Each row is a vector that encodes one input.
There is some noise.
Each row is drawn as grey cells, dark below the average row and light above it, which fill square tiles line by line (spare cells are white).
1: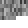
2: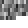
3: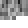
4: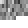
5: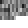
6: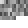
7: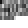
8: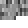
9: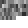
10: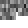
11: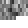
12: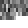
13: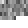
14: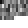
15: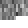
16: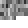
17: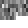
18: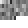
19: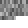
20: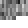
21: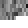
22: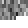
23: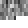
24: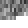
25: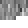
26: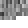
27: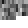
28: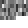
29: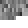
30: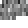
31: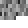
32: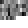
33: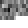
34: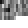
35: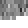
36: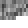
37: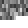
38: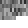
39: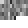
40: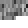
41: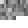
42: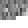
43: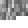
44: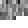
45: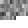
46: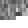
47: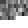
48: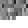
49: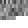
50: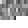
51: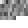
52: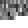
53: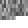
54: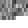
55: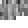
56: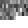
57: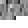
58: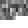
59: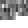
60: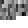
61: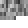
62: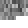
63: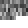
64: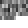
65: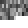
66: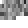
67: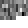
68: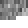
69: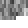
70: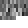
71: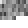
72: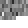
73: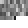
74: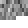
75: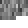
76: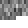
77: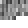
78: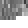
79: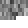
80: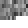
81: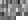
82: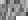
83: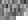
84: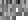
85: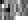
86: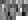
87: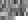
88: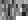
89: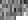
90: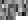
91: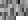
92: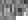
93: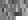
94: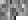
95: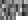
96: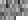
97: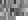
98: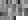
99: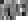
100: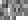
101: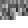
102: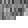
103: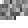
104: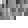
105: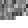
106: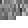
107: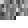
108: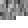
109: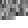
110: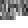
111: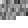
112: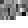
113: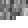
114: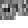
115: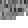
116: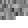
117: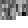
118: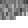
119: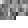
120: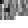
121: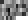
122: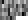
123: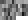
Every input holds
either one of 11 labels and a true/false value, or a node of a 12-node tree.
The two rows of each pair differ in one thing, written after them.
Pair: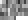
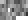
the label
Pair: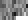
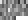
the true/false value
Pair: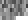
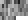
the true/false value
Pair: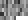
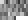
the label
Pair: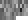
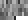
the true/false value
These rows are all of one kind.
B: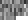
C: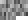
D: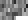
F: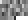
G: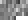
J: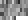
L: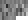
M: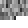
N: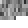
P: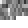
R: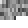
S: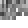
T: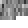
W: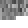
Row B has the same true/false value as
D, L and W.
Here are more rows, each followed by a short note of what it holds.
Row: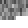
one of 11 labels and a true/false value
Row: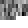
a node of a 12-node tree
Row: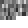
a node of a 12-node tree
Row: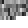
a node of a 12-node tree
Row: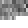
one of 11 labels and a true/false value
